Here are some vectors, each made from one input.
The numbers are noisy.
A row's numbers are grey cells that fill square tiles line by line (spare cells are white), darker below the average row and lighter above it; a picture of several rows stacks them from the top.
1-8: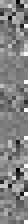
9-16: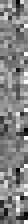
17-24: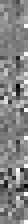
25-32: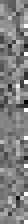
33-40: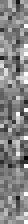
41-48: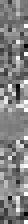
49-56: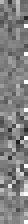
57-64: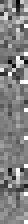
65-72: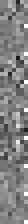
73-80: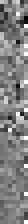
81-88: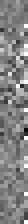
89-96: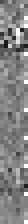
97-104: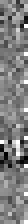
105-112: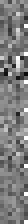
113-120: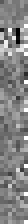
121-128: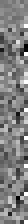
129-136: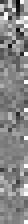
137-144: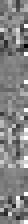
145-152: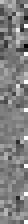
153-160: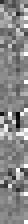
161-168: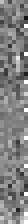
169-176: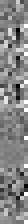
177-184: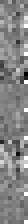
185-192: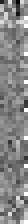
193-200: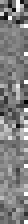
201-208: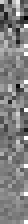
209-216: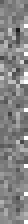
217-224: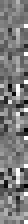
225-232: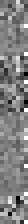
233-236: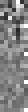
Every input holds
a true/false value, together with either a point on an 11-point circle, or a fixed value.
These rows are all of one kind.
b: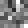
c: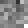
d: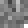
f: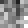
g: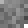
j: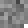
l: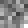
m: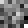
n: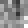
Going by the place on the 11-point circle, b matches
d and n.
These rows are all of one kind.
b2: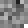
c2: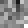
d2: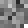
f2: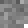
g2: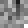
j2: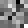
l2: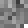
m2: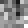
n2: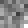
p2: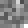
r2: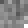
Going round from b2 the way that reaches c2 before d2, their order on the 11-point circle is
b2, l2, m2, n2, r2, f2, c2, j2, p2, g2, d2.
